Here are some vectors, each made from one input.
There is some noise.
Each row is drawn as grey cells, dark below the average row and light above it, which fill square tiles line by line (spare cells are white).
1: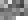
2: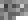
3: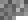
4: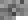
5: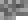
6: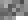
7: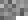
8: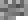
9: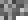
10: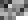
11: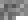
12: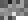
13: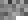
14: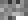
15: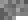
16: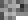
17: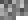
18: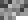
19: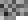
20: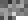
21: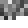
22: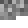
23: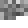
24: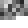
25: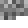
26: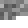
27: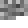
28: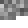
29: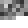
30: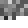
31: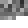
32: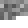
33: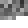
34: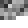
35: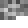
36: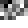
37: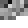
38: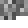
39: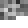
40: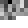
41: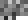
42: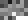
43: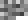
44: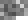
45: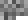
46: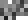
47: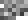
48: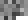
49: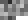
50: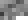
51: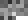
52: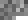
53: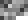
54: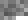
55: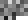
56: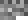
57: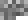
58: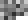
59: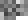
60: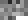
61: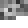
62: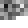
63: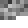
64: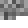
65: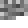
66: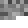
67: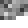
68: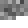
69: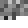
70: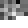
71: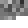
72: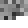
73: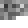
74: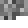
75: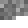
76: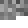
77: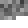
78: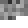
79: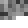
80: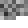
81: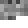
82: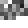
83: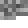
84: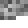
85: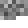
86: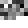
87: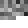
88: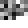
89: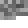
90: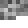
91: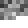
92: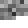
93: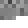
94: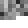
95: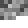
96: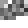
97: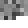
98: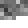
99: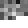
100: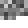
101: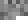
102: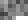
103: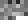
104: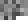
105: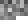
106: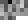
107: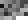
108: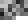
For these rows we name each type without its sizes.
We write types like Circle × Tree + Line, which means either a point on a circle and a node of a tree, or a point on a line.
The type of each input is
Line.
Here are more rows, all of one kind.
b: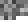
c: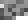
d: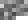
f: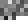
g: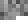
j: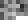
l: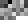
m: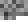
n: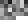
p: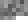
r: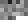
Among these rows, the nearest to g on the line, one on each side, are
c and n.
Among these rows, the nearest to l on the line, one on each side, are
j and r.
